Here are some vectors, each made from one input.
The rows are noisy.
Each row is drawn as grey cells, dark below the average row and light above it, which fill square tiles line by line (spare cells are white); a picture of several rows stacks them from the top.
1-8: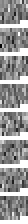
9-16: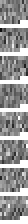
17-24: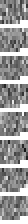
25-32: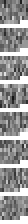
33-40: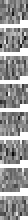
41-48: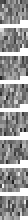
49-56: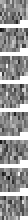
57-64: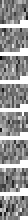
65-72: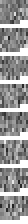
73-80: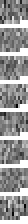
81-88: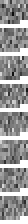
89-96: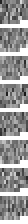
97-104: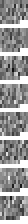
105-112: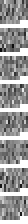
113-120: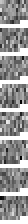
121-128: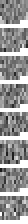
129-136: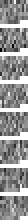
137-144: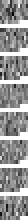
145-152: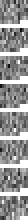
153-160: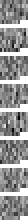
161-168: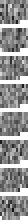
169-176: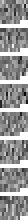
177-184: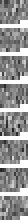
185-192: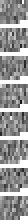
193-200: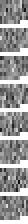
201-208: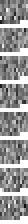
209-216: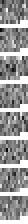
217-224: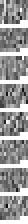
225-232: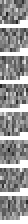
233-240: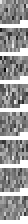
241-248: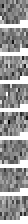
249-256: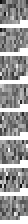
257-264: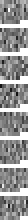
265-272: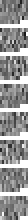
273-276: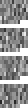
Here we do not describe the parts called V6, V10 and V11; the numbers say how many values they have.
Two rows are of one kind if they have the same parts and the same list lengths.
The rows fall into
4 kinds.
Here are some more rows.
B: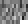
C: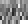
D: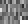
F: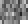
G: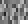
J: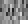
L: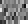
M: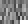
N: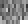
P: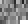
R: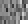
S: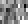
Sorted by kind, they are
B, M, N
C, L, R, S
D, F, G
J, P

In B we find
a node of a 9-node tree and a value of V11.
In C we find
a point on a 7-point line, a node of each of two 9-node trees, a value of V6 and a value of V10.
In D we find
a node of each of two 9-node trees, a value of V6, a value of V10 and a value of V11.
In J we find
a point on a 7-point line and a node of a 9-node tree.
